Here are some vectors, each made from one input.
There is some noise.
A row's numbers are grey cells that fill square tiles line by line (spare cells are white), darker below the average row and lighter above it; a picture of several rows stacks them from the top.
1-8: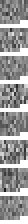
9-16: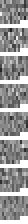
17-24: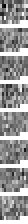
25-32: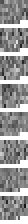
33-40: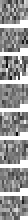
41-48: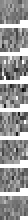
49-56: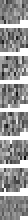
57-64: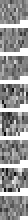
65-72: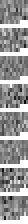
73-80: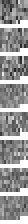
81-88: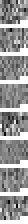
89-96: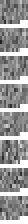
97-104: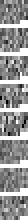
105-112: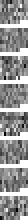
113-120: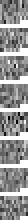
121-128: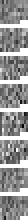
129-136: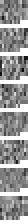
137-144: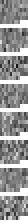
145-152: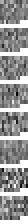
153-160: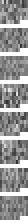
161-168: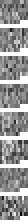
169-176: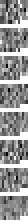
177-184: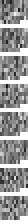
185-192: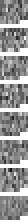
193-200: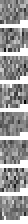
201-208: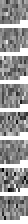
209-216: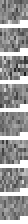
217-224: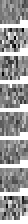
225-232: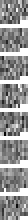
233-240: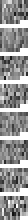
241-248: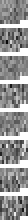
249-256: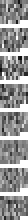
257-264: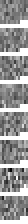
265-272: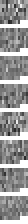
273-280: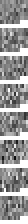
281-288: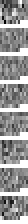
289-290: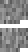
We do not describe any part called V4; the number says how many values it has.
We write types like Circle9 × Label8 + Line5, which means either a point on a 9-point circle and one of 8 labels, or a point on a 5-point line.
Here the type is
Bool × Bool × Bool × List3(Line6) + V4.
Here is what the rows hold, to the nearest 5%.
About 95% of them hold three true/false values, together with a list of up to three points on a 6-point line. The rest hold a value of V4.
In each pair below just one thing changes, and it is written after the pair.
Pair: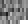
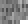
the place on the 6-point line in item 1 of the list
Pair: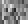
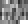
one of the three true/false values
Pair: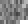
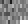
one of the three true/false values
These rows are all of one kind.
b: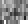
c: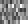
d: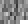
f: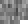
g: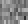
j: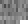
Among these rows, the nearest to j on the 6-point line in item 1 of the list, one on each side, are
b and d.
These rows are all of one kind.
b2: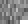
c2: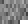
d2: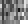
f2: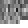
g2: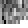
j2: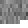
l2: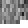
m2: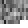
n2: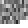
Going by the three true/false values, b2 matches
g2 and m2.
